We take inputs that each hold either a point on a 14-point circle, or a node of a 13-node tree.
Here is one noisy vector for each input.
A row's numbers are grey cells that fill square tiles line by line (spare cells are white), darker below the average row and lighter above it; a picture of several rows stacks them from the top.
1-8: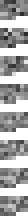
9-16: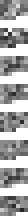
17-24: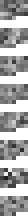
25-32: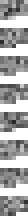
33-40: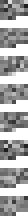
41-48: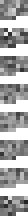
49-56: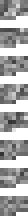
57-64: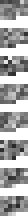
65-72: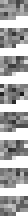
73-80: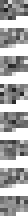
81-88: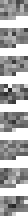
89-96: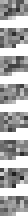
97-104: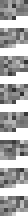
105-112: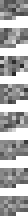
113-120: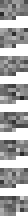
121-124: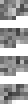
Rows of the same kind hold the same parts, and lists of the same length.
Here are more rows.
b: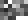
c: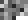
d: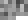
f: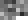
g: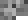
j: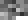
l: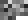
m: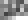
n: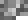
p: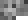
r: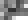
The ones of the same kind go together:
b, c, g, l, n, p
d, f, j, m, r

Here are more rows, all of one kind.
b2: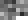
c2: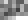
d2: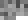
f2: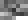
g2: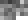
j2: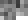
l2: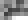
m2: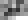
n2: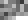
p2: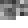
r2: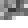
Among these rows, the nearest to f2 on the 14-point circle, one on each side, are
b2 and r2.
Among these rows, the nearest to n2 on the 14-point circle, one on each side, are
c2 and d2.
